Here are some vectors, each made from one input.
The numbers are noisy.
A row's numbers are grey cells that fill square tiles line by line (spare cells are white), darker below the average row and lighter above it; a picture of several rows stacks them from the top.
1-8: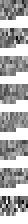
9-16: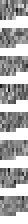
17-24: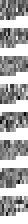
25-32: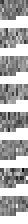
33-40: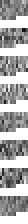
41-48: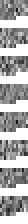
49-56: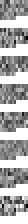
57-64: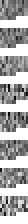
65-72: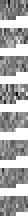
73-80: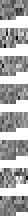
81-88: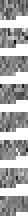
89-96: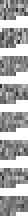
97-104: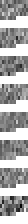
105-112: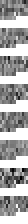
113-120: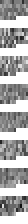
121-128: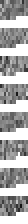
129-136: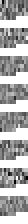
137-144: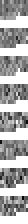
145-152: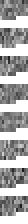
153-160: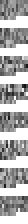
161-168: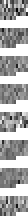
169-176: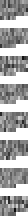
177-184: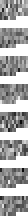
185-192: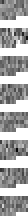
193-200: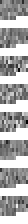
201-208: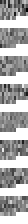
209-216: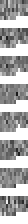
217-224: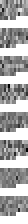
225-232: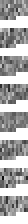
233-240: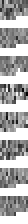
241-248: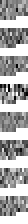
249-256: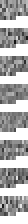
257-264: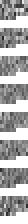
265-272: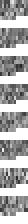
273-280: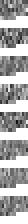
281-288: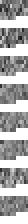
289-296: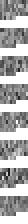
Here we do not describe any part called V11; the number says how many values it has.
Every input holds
four true/false values, together with either one of 5 labels and a point on a 5-point line, or a list of up to two values of V11.
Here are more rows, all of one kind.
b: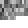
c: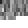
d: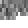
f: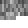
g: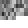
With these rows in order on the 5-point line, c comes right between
b and d.
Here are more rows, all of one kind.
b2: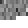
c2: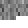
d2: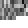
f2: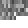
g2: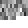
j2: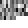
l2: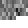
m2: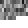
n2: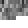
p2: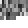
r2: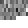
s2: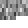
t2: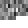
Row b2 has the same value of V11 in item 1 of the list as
c2, d2 and j2.
